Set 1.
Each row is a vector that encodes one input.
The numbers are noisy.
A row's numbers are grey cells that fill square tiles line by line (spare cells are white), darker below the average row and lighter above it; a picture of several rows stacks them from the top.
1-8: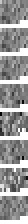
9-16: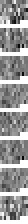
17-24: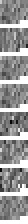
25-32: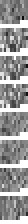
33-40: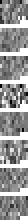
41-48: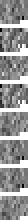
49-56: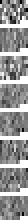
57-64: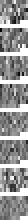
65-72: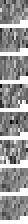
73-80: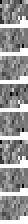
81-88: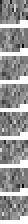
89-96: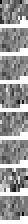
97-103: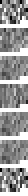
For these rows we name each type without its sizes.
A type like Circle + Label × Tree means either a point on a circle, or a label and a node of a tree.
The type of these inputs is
Bool × (Tree + Unit).
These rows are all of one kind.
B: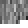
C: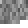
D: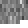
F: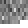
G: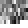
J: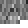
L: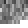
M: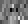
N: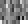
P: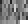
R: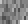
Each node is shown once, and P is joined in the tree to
B.
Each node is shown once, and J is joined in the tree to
D and M.
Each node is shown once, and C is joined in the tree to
D, F, L and R.
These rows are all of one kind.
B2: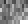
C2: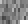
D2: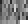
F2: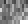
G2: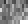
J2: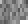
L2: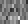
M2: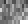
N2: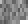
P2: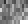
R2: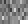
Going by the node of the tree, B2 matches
F2, G2, M2 and P2.
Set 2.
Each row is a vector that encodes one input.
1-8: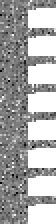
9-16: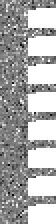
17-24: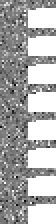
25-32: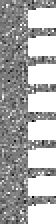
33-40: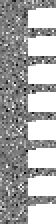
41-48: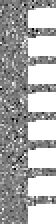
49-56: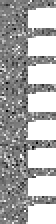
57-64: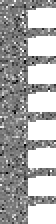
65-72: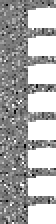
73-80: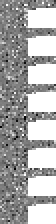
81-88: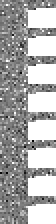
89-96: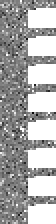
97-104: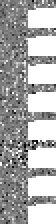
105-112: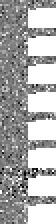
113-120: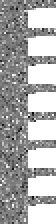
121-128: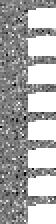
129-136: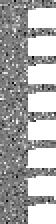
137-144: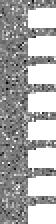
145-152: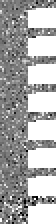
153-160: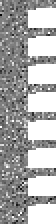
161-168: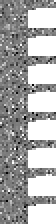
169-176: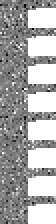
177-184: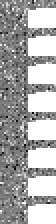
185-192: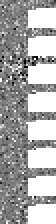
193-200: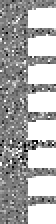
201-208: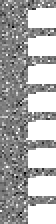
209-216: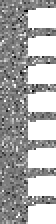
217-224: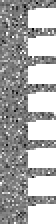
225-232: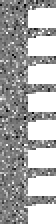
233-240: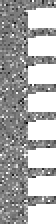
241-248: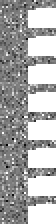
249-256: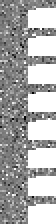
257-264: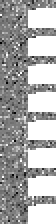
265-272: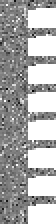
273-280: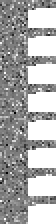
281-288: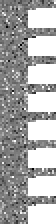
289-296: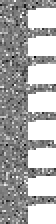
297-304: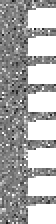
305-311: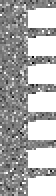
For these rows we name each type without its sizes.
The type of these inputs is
Bool × Bool × Bool × Line × Line + Unit.
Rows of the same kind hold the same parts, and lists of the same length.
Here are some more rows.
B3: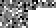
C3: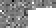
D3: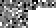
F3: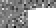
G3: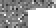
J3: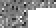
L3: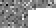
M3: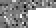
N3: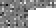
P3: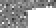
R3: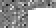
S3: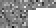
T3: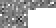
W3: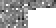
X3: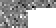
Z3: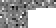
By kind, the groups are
B3, D3
C3, F3, G3, J3, L3, M3, N3, P3, R3, S3, T3, W3, X3, Z3

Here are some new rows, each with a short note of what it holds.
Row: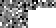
a fixed value
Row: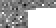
a point on each of two lines and three true/false values
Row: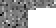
a point on each of two lines and three true/false values
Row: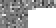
a point on each of two lines and three true/false values
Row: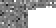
a point on each of two lines and three true/false values
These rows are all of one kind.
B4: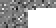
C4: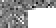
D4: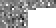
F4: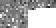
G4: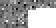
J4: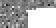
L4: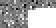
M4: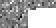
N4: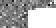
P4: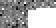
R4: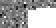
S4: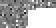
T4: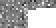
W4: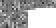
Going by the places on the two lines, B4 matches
G4, P4 and R4.
